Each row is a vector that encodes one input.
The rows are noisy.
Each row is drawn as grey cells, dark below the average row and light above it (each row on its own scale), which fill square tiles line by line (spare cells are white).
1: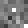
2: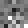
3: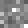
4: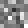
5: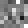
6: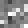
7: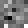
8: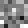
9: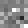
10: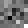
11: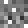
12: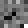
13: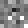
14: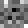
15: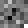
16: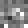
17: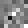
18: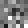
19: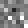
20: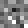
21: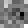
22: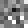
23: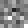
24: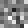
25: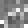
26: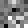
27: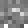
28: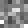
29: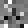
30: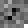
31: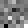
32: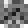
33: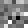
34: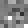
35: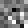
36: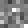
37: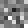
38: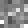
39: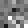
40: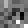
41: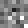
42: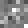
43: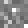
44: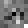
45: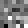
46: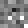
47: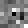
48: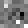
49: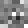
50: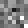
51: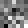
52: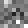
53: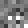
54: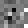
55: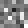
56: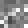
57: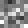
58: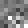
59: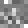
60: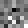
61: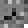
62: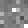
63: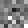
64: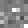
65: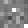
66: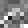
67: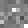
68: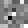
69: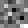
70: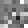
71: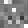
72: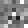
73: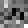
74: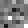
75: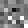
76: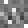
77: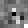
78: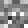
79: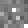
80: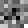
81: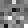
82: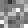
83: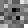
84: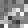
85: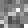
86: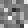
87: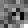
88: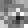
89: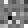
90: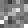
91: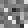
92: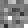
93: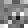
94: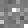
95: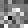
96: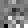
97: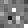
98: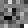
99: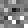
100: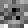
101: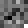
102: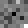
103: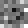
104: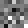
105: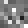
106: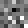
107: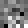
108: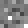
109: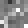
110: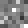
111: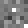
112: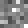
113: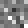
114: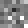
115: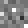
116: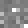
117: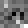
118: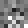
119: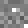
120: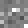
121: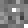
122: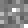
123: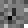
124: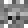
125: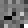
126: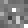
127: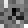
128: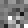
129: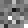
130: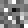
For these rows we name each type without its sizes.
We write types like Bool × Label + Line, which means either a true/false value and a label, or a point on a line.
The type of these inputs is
(Bool × Bool × Bool + Unit) × Line.
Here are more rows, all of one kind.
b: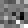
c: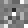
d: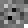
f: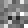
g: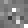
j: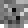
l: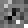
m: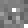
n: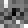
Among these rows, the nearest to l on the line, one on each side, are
d and n.
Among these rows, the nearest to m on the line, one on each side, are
g and n.
